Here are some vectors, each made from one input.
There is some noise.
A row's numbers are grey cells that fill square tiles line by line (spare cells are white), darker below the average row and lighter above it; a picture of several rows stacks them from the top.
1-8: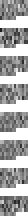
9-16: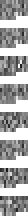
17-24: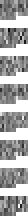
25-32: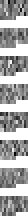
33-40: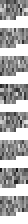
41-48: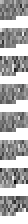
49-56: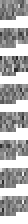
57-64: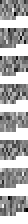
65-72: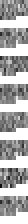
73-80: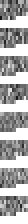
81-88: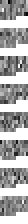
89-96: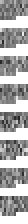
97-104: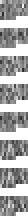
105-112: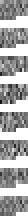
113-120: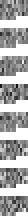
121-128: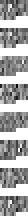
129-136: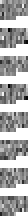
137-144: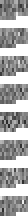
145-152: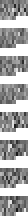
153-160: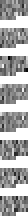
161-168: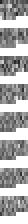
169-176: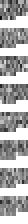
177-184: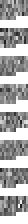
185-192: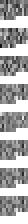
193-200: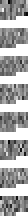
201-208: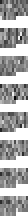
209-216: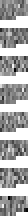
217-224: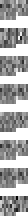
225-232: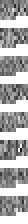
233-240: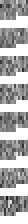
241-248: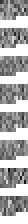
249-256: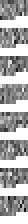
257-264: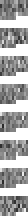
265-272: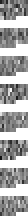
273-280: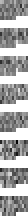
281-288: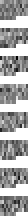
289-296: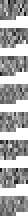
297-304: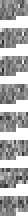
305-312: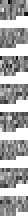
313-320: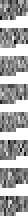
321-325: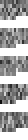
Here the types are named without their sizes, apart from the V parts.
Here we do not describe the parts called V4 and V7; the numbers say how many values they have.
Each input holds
either a point on a line and a value of V4, or three true/false values, or a value of V7.
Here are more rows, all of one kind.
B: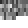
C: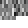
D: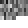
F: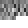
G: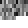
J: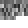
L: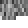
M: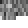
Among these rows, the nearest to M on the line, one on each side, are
G and L.
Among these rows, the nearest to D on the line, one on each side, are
B and J.
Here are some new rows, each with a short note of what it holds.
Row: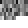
a point on a line and a value of V4
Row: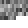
a value of V7
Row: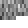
three true/false values
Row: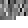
a value of V7
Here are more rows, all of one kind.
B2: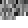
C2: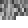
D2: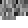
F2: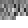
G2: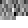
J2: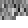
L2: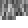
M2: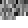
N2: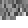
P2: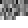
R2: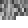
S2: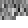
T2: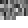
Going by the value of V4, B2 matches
D2, G2, M2 and P2.
